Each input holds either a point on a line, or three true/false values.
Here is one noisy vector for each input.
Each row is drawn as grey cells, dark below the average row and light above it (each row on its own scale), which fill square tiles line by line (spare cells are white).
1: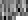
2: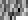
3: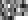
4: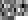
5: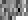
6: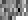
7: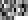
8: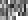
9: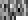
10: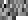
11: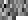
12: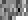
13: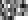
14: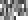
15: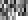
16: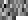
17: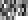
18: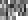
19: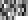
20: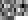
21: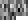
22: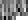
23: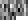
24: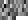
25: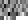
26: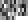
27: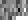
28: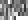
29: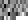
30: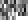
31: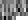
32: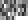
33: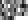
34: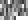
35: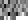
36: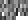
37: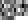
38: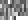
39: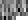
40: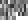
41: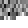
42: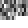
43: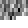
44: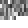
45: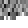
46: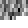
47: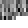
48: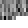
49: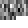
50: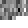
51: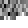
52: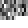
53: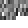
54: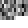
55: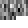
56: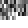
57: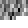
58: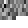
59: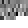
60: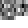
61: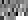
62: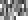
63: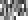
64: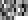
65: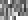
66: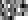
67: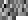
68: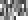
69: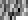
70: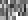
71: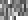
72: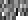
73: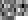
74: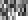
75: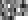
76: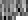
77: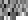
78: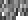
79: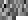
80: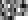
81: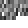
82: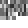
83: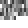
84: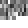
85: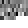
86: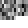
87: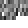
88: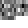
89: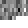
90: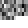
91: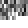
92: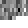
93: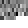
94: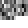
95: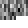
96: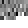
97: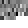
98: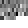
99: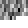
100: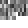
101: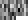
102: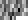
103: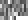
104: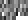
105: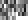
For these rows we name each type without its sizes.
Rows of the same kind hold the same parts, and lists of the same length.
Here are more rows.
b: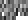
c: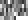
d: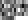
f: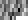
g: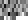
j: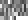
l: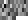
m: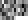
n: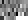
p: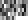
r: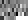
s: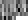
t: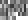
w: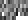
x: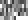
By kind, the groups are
b, f, g, l, n, r, s, w
c, d, j, m, p, t, x

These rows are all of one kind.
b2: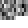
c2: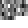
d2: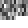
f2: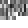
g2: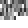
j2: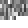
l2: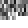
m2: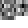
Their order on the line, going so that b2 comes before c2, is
g2, j2, f2, l2, d2, b2, m2, c2.
